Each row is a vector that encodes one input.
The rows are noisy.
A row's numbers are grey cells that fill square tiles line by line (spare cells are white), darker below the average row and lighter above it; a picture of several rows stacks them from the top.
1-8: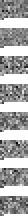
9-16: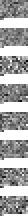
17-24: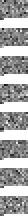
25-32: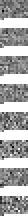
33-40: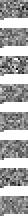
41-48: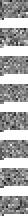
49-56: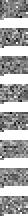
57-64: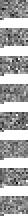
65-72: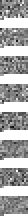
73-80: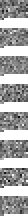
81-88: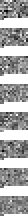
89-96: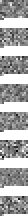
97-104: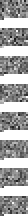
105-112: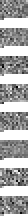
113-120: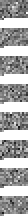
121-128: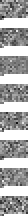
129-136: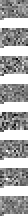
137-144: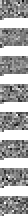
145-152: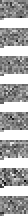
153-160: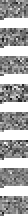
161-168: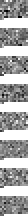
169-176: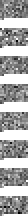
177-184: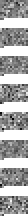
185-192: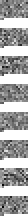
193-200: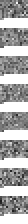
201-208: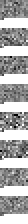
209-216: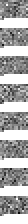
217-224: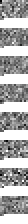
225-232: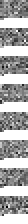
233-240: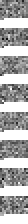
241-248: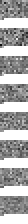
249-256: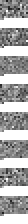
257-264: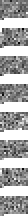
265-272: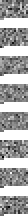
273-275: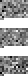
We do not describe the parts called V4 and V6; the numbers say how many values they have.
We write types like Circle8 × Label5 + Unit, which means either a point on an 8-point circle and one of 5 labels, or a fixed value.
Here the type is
Label5 + (Line8 + V4) × V6.
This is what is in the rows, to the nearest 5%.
About 25% of them hold one of 5 labels. The rest hold a value of V6, together with either a point on an 8-point line, or a value of V4.
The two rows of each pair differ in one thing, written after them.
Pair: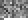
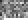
the value of V4
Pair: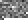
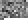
the value of V4
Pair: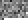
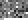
the value of V4
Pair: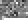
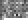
the value of V6
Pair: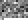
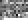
the value of V4
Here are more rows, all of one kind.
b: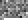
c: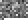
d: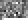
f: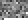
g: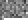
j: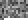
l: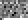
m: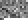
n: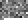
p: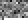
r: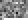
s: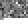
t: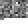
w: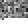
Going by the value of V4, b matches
d, g, n and r.
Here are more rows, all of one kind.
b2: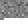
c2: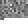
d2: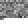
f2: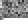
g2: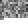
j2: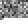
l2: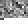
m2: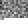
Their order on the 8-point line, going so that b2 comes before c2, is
g2, d2, j2, f2, m2, b2, l2, c2.
